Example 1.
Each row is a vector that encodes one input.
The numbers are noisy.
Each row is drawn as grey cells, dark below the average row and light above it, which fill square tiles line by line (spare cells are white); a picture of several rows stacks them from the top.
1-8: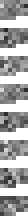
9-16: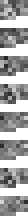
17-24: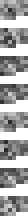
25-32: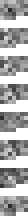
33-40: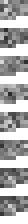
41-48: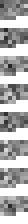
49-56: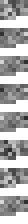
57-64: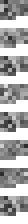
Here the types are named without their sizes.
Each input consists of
three true/false values.
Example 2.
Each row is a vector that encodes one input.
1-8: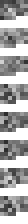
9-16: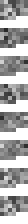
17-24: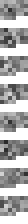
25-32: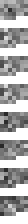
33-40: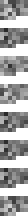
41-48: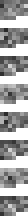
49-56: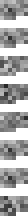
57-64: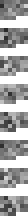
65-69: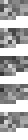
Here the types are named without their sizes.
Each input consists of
three true/false values.
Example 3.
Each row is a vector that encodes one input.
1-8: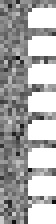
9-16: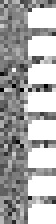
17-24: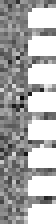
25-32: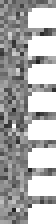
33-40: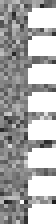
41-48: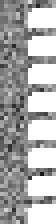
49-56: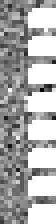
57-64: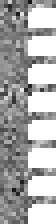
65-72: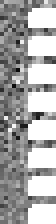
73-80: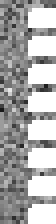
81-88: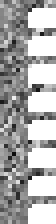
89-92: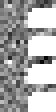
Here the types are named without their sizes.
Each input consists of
a label.
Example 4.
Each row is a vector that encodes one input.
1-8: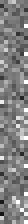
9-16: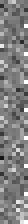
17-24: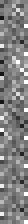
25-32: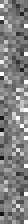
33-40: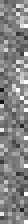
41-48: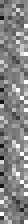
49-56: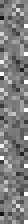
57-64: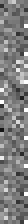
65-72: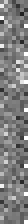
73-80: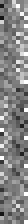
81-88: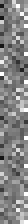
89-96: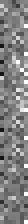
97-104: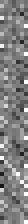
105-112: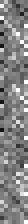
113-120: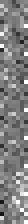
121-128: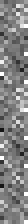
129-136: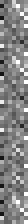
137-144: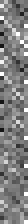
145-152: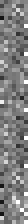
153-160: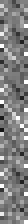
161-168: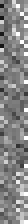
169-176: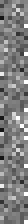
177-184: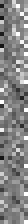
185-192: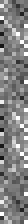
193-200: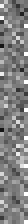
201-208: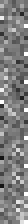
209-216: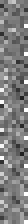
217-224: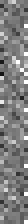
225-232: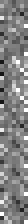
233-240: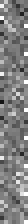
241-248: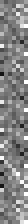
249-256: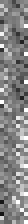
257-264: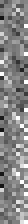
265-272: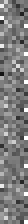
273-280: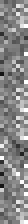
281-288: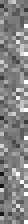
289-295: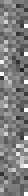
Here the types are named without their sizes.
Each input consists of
three true/false values.
